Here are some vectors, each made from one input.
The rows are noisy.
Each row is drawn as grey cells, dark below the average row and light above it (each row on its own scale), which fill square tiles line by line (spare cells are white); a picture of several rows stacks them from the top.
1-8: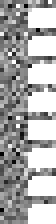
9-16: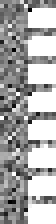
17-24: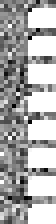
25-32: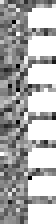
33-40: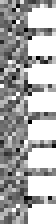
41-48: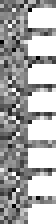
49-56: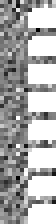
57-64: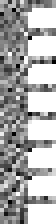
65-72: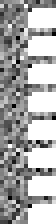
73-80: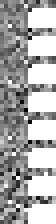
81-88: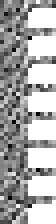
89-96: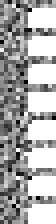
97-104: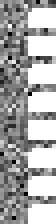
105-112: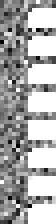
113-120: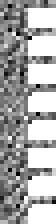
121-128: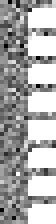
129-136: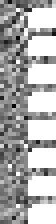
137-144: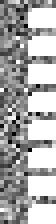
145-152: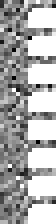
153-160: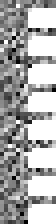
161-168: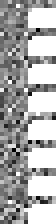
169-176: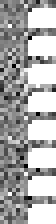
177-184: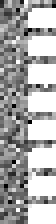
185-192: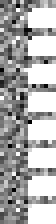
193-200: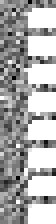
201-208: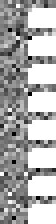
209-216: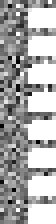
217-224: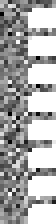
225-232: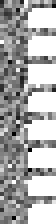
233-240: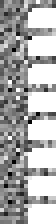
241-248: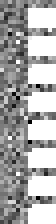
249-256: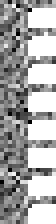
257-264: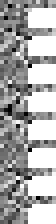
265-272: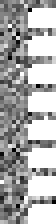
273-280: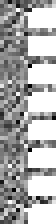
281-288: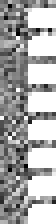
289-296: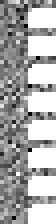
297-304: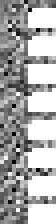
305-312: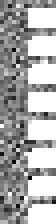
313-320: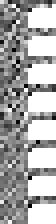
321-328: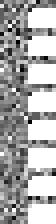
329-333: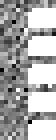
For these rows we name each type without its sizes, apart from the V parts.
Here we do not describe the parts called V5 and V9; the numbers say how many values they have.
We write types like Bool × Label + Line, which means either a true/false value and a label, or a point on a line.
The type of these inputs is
Line × V9 + List(Bool × V5).
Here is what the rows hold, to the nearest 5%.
About 25% of them hold a point on a line and a value of V9. The rest are lists of items, each a true/false value and a value of V5.
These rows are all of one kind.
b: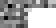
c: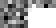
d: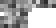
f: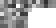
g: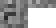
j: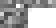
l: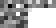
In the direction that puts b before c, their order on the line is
d, f, j, l, b, c, g.
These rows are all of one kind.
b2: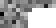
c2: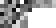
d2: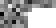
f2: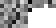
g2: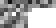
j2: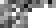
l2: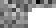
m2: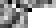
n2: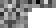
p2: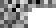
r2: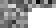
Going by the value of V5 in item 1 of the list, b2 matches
c2 and d2.
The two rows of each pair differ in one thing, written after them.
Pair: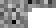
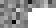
the true/false value in item 1 of the list
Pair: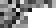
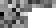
the true/false value in item 1 of the list
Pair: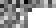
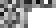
the true/false value in item 1 of the list
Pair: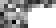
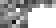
the true/false value in item 1 of the list
